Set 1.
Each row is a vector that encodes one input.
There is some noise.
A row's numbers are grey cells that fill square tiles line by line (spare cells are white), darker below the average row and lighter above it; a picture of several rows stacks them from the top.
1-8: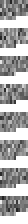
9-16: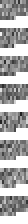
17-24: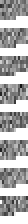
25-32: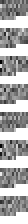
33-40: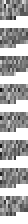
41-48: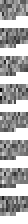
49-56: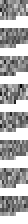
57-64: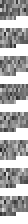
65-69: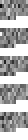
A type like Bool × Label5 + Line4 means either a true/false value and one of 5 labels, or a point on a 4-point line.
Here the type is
Line9.
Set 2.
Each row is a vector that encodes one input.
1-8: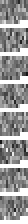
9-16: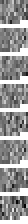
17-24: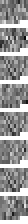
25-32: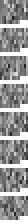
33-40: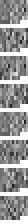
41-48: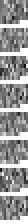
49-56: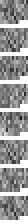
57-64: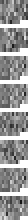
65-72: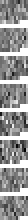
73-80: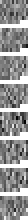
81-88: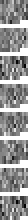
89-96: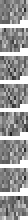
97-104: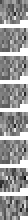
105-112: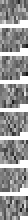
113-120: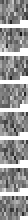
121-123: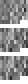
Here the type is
Line16.
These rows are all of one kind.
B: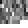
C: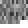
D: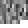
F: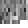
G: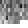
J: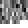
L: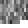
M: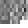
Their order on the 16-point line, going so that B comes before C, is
J, B, F, M, G, C, L, D.
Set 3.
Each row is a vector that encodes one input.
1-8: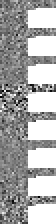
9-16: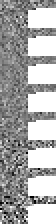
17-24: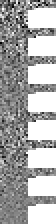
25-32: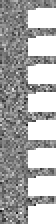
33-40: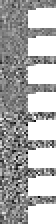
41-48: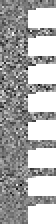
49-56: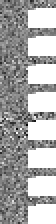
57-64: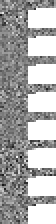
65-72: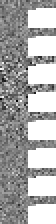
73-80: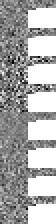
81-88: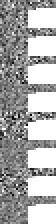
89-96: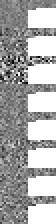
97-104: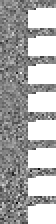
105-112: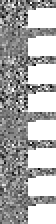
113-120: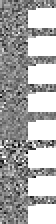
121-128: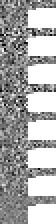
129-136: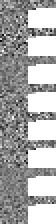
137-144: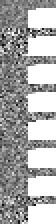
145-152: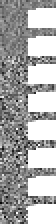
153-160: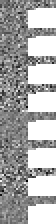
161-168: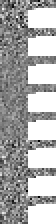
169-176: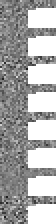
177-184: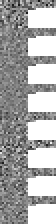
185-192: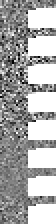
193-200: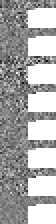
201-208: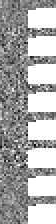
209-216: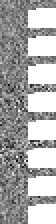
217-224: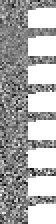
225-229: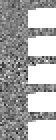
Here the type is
Line11.
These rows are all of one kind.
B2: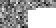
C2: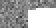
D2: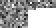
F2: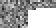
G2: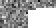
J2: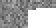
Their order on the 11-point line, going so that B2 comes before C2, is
D2, F2, J2, B2, C2, G2.
